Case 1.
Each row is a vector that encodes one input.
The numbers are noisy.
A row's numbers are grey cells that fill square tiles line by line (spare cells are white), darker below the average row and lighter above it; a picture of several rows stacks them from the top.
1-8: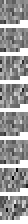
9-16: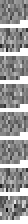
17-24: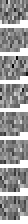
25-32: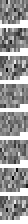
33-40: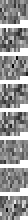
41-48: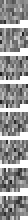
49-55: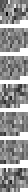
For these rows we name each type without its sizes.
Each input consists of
a node of a tree.
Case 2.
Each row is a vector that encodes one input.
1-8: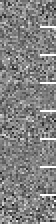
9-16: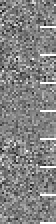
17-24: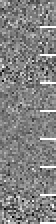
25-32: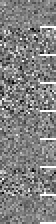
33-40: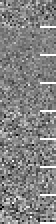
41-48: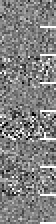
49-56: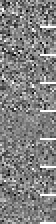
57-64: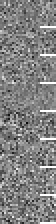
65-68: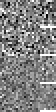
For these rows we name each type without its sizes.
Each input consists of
a point on a line.
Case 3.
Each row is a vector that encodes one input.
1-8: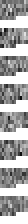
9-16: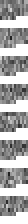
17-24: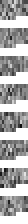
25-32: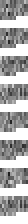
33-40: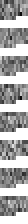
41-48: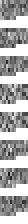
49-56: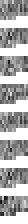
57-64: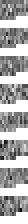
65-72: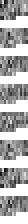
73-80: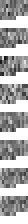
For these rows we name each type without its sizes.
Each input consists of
a point on a line.
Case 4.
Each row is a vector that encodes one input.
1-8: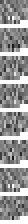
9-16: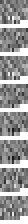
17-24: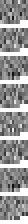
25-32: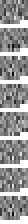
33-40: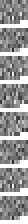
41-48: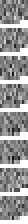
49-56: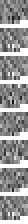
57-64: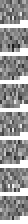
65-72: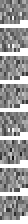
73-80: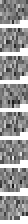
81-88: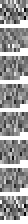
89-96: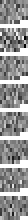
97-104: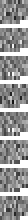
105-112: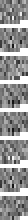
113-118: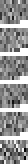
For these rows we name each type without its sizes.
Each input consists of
either a fixed value, or three true/false values.
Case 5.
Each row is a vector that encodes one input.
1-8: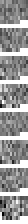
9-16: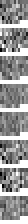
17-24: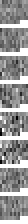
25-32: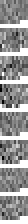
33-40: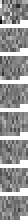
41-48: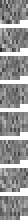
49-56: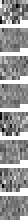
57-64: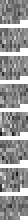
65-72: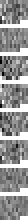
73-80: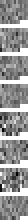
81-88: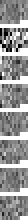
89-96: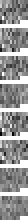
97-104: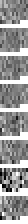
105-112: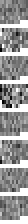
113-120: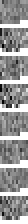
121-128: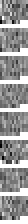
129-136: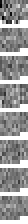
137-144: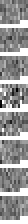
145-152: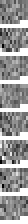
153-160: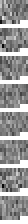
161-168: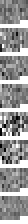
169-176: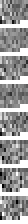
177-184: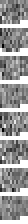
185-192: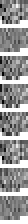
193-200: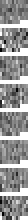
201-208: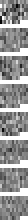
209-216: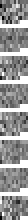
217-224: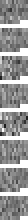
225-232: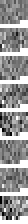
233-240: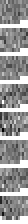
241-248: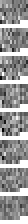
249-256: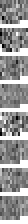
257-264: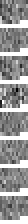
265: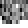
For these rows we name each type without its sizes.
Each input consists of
a point on a circle.
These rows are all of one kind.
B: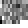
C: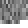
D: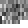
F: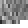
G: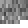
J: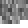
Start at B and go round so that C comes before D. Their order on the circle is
B, F, G, J, C, D.
